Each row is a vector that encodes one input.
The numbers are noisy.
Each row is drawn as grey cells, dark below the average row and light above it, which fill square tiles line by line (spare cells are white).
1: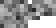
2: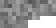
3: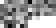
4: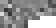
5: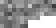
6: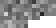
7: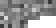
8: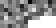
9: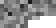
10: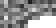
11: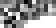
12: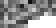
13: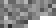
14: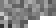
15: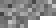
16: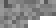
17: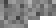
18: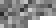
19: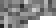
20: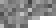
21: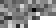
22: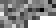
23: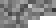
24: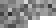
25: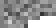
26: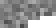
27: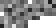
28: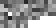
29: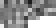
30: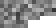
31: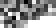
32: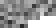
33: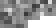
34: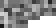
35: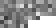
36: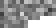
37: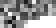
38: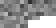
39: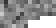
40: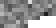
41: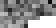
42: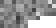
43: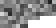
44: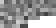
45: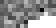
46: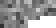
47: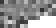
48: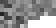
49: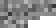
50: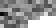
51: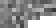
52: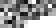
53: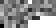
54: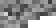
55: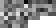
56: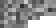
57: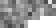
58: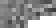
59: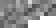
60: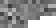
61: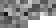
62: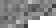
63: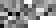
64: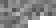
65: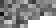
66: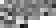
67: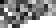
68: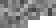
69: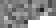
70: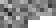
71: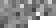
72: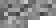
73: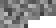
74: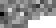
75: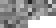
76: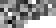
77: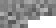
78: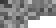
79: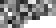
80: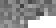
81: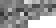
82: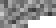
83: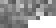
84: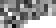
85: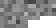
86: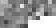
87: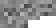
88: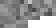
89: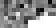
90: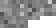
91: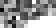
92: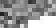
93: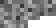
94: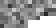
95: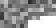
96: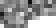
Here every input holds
a list of up to three points on a 4-point line.
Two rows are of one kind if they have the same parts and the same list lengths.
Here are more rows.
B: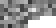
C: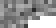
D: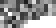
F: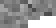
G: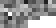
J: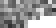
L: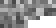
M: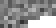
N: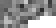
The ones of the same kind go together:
B, M, N
C, G, J, L
D
F

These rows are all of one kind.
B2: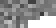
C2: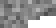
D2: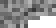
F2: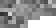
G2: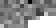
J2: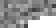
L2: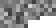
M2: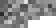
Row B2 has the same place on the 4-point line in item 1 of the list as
G2 and L2.
